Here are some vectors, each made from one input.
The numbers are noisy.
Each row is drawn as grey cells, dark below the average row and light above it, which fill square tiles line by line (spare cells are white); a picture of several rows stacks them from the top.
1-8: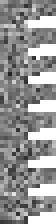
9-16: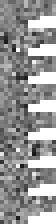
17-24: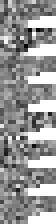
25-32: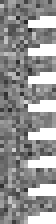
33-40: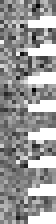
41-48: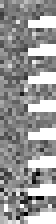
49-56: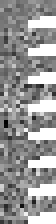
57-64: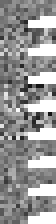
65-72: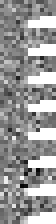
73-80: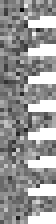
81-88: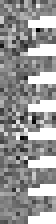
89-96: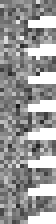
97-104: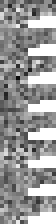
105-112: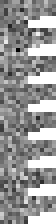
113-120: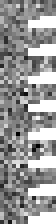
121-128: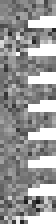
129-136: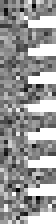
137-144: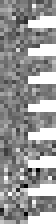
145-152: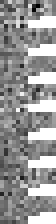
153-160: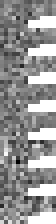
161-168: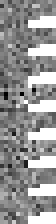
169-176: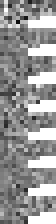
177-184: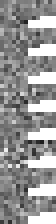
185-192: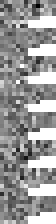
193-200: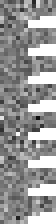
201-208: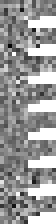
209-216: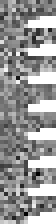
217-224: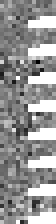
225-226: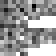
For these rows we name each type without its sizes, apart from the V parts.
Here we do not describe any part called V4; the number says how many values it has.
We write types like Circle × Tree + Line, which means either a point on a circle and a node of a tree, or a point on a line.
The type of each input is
(Bool × Bool × Bool × Bool + V4) × Line + Label.
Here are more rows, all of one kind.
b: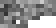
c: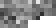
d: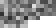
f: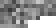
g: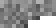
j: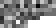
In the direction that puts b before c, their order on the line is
j, g, b, c, d, f.
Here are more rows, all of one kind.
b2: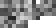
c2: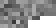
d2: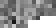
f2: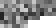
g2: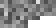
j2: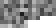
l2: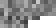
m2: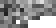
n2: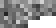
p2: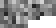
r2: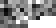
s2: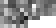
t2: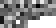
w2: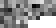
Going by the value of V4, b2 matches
f2, g2, l2 and r2.
